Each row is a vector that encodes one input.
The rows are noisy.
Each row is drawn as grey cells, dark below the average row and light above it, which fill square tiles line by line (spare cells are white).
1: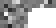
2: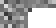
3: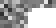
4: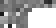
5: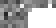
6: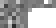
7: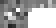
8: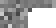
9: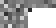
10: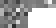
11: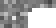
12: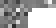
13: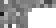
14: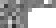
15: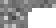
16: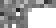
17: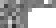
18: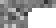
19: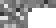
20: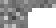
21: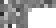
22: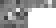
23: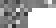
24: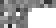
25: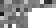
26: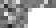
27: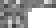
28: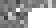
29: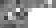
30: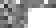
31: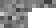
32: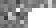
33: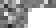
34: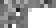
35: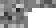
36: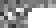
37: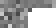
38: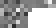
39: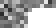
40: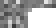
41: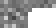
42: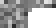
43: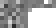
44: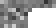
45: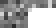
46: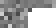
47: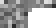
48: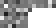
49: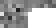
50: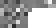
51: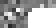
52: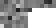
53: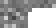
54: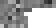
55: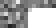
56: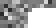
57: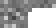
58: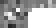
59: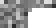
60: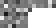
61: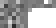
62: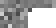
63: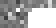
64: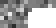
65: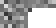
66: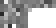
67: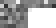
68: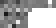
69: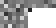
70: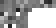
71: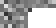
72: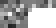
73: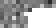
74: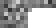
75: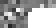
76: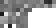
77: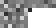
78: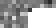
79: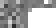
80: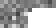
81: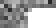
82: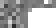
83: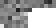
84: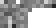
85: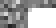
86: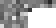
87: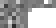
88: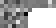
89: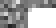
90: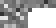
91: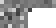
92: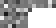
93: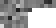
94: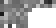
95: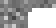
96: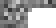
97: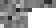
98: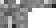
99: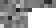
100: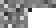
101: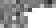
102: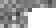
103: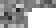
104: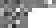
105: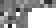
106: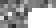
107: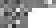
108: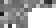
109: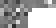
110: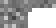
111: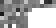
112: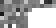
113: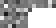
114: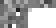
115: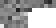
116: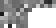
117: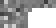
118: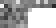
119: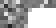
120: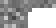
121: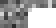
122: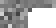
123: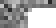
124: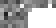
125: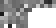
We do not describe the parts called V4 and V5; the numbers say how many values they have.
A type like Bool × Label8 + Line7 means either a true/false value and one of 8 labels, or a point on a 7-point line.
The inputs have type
(Bool × Circle6 + V5) × V4.
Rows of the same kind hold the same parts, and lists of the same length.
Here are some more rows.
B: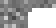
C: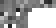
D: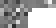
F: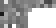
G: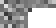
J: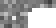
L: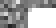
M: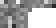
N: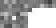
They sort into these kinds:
B, D, G, M
C, F, J, L, N

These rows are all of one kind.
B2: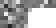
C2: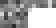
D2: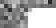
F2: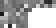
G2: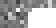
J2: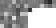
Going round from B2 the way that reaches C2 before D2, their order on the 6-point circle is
B2, C2, G2, D2, F2, J2.
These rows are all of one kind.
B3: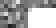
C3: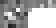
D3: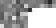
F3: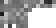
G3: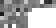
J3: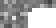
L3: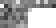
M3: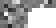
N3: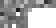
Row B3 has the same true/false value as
G3, L3 and N3.
